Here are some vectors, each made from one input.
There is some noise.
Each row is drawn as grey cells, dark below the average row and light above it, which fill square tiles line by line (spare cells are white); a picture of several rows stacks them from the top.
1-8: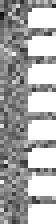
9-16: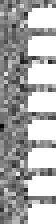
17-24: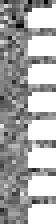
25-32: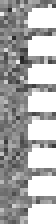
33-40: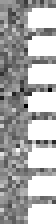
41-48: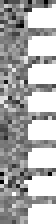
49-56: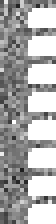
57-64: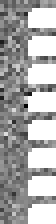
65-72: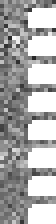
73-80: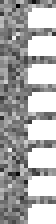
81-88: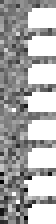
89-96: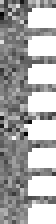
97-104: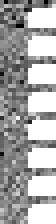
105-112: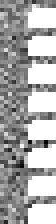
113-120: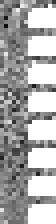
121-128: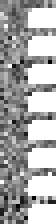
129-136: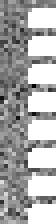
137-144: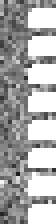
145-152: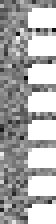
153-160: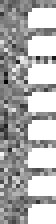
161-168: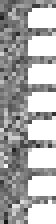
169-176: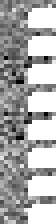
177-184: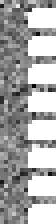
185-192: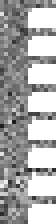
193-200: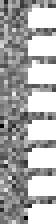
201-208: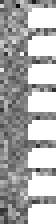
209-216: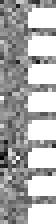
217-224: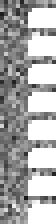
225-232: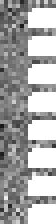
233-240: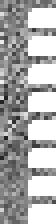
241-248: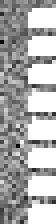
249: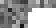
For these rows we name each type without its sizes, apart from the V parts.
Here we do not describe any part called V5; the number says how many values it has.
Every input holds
a list of items, each a true/false value and a value of V5.
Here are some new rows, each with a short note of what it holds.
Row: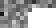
a list of two items
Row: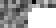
a list of two items
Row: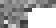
a list of one item
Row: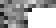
a list of one item
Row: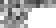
a list of three items
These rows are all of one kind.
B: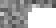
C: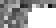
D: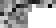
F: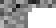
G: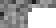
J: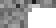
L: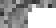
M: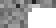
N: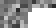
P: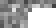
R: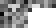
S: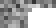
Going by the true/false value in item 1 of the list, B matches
C, N and P.
